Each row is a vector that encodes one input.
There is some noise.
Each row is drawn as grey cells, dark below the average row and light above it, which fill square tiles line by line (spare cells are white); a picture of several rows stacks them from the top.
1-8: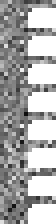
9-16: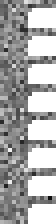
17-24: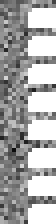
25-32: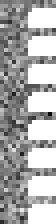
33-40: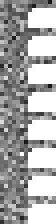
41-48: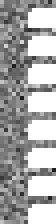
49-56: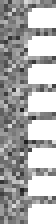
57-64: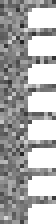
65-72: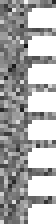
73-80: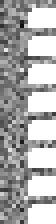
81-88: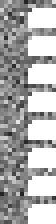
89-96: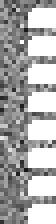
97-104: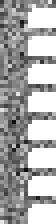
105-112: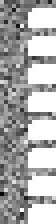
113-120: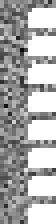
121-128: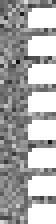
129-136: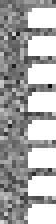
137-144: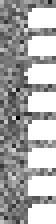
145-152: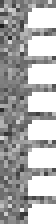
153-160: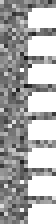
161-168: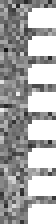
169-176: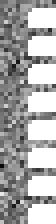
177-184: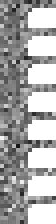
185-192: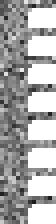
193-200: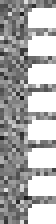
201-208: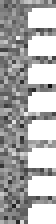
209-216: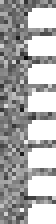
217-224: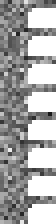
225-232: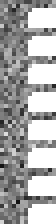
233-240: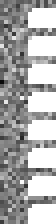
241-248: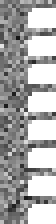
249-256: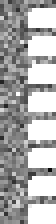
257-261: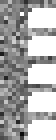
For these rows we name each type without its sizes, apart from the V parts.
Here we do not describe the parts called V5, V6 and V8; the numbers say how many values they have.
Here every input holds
a value of V8, together with either a label, a true/false value and a value of V6, or a node of a tree and a value of V5.
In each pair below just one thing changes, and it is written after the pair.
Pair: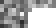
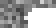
the value of V8
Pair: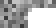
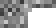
the value of V8
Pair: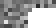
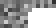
the value of V6
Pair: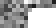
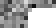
the label
